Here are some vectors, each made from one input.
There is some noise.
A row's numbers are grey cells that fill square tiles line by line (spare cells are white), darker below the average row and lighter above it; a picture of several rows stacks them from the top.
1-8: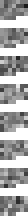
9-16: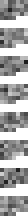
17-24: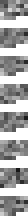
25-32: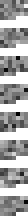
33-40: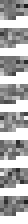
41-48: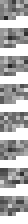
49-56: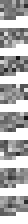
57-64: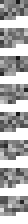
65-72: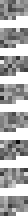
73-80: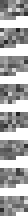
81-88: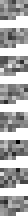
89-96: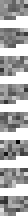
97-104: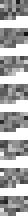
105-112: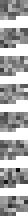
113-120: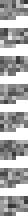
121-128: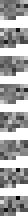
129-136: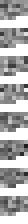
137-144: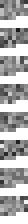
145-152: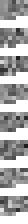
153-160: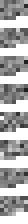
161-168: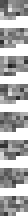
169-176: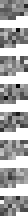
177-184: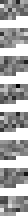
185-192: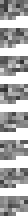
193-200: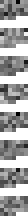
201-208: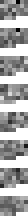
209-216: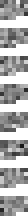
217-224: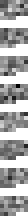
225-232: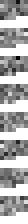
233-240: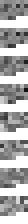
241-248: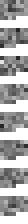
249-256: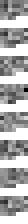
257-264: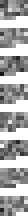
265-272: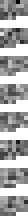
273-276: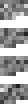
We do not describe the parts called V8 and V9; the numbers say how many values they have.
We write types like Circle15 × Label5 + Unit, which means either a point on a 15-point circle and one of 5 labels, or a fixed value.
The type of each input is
Bool × (Line13 + V9) + V8.
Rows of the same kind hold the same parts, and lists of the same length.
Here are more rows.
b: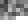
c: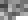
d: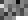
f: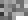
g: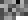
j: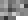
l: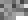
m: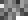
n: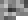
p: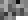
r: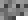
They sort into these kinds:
b, c, f, l
d, g, m, p
j, n, r

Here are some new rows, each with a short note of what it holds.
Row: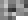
a true/false value and a value of V9
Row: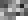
a point on a 13-point line and a true/false value
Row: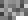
a point on a 13-point line and a true/false value
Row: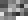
a point on a 13-point line and a true/false value
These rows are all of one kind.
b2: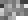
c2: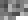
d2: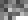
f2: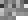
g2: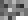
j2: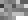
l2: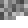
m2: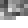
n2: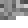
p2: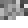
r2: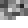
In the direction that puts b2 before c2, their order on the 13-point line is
p2, r2, m2, b2, f2, n2, j2, c2, d2, l2, g2.
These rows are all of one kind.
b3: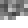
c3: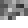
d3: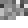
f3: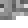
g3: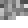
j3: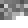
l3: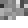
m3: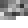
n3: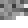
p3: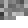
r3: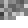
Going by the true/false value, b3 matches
c3 and m3.
